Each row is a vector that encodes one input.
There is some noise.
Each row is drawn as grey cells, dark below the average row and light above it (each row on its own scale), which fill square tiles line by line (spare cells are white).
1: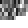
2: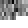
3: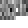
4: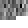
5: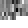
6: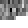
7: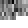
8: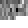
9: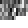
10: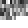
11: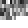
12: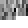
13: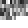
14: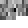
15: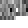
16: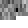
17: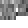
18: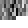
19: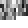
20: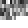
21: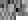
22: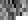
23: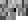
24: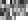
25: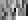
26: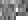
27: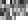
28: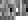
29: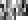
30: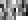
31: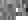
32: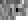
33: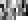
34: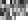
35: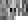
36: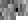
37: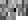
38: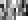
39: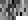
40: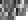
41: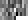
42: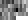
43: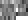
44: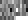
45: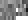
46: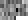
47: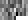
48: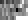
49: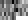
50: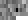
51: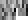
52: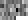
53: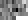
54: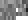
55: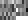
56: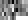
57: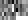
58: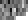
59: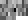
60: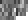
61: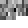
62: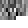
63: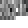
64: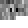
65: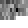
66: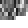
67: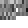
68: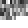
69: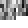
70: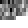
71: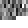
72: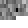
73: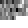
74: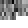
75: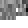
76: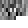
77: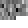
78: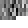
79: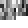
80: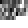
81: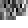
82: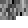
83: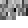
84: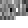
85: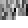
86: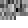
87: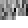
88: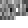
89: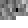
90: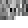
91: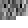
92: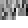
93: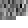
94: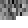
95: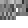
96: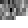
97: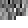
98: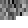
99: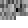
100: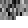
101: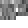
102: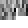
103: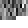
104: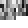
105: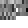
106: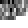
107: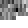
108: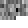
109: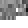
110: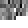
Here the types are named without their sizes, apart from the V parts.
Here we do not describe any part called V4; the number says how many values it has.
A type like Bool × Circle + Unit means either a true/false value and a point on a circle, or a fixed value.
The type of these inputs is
List(Bool × V4).
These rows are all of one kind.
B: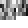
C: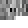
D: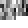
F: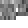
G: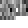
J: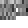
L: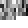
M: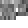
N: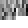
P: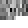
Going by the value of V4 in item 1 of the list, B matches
D, F, L and M.
